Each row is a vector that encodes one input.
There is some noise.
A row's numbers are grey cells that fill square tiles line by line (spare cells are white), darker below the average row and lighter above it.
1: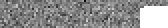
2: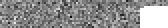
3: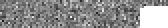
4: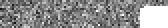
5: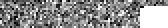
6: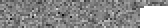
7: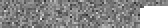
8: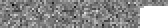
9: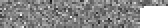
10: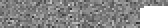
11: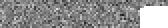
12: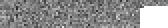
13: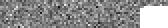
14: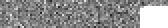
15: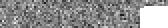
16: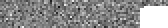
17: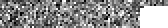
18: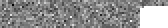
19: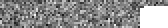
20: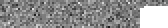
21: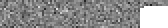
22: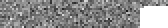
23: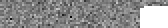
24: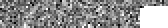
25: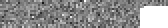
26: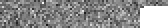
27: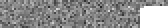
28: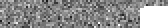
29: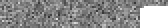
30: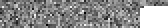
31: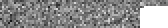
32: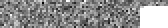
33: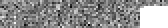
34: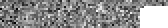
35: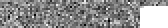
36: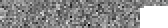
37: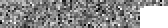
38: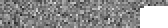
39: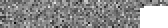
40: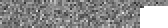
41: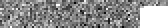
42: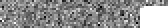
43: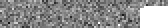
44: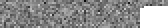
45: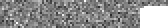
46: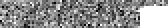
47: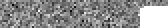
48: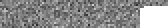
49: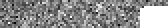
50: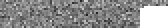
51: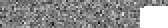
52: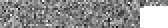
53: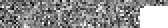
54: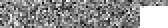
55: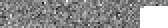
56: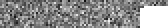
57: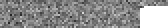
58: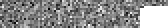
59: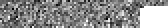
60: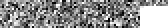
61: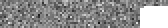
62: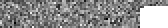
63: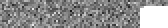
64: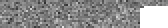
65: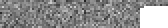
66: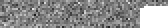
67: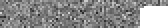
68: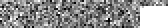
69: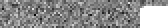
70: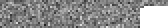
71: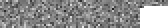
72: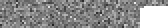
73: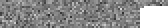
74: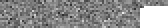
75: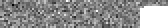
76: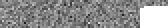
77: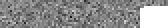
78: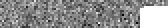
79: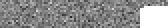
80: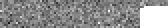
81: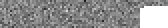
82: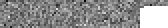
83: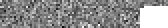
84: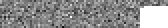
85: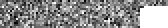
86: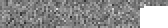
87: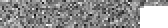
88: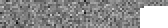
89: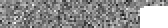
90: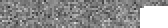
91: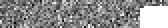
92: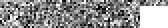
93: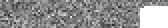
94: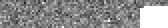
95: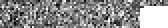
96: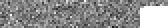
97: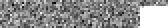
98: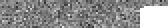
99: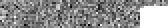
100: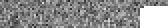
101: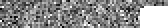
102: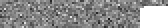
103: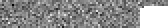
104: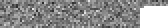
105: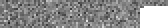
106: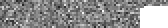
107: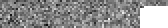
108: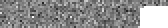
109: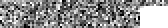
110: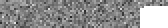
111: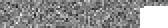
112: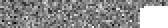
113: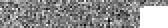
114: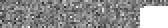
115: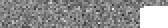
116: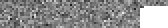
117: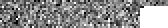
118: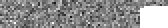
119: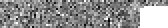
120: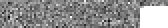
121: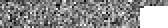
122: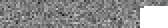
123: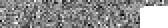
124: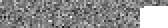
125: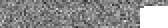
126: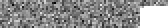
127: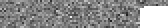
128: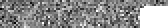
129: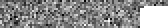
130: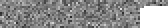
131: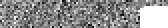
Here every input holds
a node of a 9-node tree, together with either a point on a 6-point line, or a point on a 13-point line.
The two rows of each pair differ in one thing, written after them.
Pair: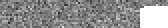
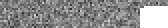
the node of the tree
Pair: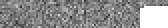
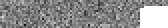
the place on the 6-point line
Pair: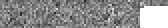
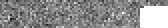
the place on the 6-point line
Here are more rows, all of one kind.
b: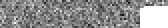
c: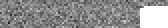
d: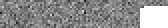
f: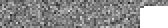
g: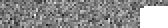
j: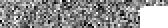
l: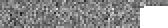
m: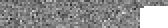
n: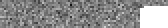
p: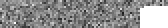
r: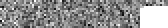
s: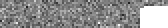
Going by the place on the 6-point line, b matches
f, r and s.
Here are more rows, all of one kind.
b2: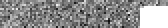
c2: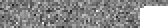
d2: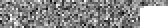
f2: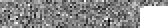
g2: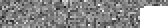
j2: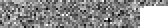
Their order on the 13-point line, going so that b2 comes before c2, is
d2, g2, b2, f2, j2, c2.
